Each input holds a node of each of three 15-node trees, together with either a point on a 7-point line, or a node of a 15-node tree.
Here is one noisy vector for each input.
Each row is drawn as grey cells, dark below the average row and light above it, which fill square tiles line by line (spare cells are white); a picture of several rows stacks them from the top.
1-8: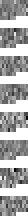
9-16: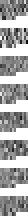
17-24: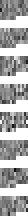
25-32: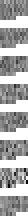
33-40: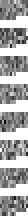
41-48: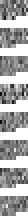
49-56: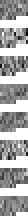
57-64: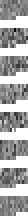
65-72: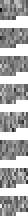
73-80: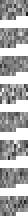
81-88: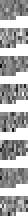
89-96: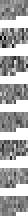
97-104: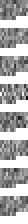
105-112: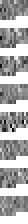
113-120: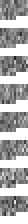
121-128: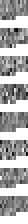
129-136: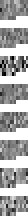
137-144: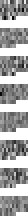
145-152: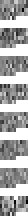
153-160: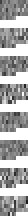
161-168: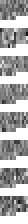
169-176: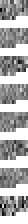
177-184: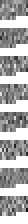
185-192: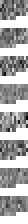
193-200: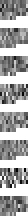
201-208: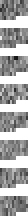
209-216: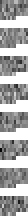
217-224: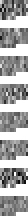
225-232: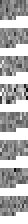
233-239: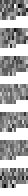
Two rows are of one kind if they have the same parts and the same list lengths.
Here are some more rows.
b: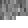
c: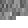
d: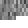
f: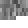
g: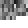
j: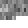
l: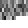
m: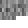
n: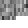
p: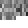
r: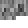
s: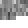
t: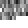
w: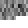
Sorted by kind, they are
b, c, d, l, m, r, s, w
f, g, j, n, p, t

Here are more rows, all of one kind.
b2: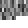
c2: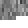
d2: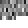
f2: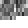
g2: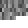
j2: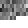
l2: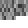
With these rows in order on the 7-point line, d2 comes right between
g2 and j2.
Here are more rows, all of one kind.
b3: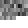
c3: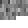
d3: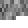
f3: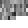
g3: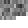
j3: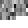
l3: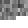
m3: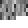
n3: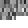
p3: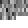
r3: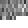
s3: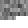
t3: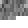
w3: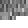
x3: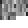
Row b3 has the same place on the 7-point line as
f3, g3, j3 and s3.
